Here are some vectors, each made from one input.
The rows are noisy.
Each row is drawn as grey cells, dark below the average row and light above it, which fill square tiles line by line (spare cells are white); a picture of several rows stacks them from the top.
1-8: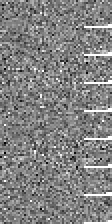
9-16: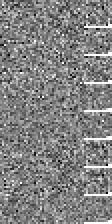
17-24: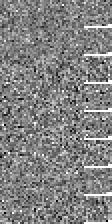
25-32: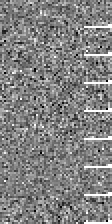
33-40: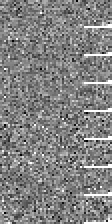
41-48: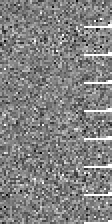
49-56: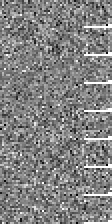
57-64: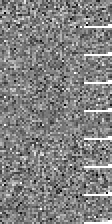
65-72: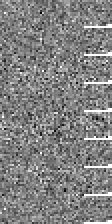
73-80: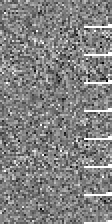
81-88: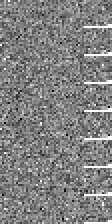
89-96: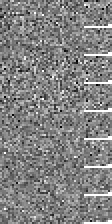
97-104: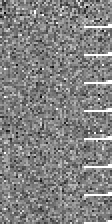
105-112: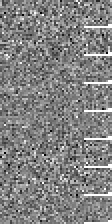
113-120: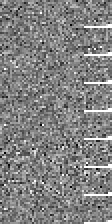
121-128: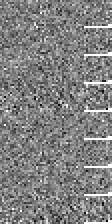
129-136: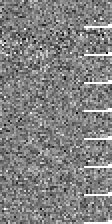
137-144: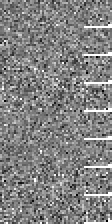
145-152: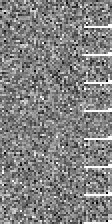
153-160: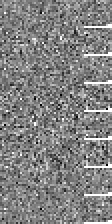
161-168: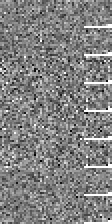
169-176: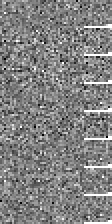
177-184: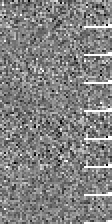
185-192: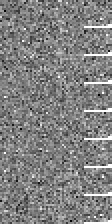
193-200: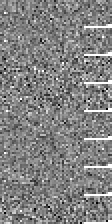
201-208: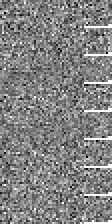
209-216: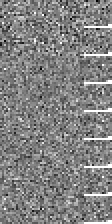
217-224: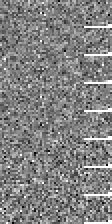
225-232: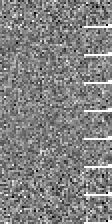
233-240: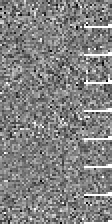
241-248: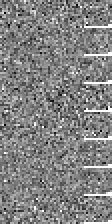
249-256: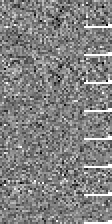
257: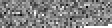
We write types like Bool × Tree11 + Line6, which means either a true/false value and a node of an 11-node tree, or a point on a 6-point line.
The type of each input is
Bool × Tree10 + (Line6 + Tree7) × Tree7.
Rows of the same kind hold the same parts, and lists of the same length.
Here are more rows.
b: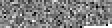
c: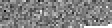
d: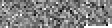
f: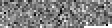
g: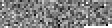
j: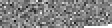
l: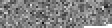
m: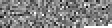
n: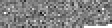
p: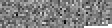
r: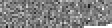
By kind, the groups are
b, d, f, g, m
c, j, p
l, n, r

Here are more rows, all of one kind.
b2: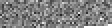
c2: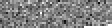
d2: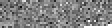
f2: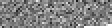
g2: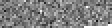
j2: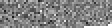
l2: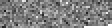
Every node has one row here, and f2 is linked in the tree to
d2.
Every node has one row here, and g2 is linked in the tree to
b2, d2 and l2.
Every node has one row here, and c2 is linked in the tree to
l2.
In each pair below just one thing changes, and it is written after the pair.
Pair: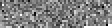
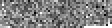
the node of the tree
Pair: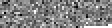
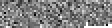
the true/false value
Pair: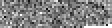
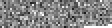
the true/false value
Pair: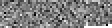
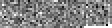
the node of the tree
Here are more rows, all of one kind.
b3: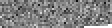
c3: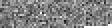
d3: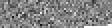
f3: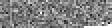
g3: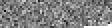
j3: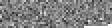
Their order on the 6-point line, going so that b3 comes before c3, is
b3, c3, d3, f3, j3, g3.
